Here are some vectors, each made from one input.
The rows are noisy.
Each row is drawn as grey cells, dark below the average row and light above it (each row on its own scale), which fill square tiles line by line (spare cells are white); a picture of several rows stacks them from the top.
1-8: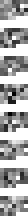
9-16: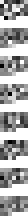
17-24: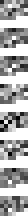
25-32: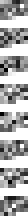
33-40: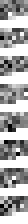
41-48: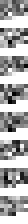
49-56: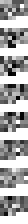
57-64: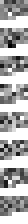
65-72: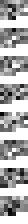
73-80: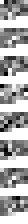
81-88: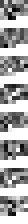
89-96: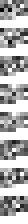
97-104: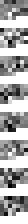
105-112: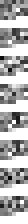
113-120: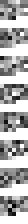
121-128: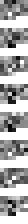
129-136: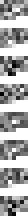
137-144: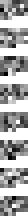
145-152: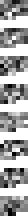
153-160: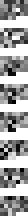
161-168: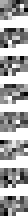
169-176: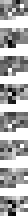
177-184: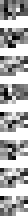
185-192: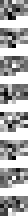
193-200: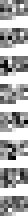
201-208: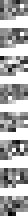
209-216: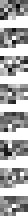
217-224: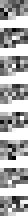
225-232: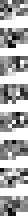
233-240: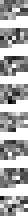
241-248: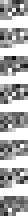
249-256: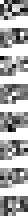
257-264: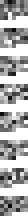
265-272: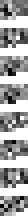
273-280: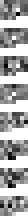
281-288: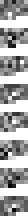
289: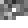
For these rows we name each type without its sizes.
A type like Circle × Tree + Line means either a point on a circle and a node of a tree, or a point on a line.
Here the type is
Bool × (Circle + Unit) + Line.
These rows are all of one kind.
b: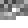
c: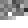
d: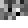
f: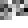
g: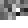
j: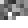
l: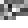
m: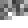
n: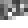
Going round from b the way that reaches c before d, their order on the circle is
b, l, n, c, m, j, d, g, f.
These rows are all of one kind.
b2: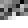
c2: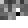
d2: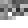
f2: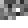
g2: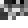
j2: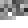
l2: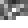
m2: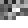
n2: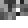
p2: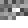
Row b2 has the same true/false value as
d2 and j2.
